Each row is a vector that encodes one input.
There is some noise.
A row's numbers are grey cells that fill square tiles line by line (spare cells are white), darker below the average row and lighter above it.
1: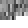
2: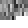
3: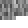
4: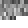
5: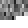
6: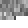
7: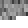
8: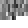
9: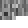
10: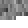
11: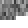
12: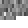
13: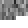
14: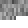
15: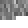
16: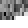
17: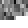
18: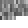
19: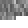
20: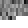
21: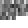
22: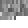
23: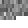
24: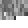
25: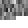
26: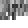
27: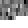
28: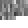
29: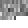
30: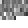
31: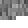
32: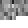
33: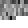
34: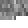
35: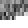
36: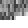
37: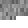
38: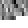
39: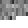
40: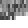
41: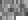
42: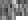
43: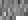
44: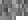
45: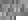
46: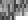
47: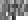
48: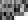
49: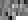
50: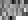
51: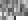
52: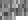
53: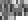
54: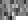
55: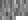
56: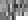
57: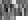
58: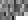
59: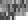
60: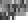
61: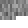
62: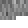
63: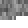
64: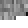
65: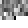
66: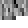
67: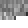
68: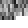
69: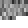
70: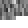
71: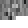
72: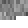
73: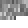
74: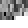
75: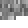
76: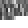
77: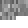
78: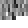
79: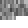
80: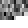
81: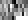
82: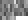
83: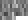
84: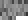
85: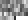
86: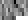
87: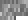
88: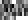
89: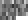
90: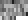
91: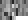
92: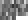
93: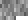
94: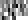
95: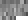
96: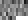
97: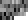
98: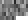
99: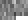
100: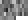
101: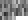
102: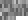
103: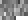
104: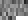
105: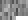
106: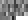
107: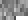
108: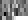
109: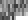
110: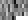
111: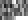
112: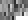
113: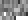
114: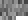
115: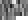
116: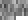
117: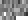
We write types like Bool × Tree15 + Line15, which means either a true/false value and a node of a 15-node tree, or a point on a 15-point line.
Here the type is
Line4 + Line5 × Line5 × Line5.
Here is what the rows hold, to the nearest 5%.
About 30% of them hold a point on a 4-point line. The rest hold a point on each of three 5-point lines.
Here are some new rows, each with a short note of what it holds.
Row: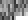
a point on a 4-point line
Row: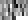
a point on a 4-point line
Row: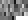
a point on a 4-point line
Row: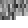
a point on a 4-point line
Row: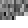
a point on a 4-point line
